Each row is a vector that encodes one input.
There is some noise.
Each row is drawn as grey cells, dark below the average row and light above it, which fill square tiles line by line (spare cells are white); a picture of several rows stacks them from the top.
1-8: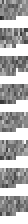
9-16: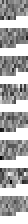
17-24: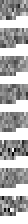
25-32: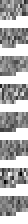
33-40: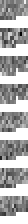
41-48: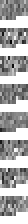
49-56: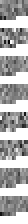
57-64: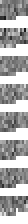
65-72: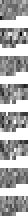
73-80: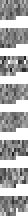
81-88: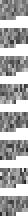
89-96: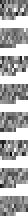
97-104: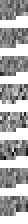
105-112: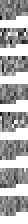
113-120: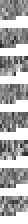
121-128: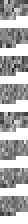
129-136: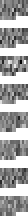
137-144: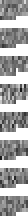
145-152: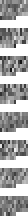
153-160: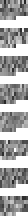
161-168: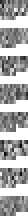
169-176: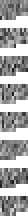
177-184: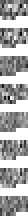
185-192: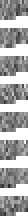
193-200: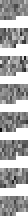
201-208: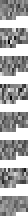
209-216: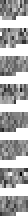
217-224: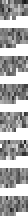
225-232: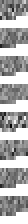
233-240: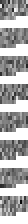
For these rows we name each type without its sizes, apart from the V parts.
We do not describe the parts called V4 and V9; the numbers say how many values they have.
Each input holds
either a value of V4 and a value of V9, or a list of items, each a point on each of two lines.
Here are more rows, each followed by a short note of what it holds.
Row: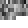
a value of V4 and a value of V9
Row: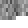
a list of three items
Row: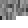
a list of two items
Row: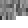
a list of two items
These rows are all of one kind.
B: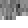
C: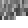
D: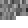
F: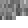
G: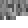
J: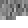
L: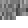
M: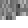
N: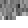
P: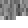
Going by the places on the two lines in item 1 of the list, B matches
J, N and P.
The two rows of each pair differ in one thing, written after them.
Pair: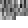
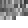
the value of V4
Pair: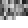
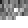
the value of V9
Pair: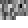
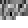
the value of V9
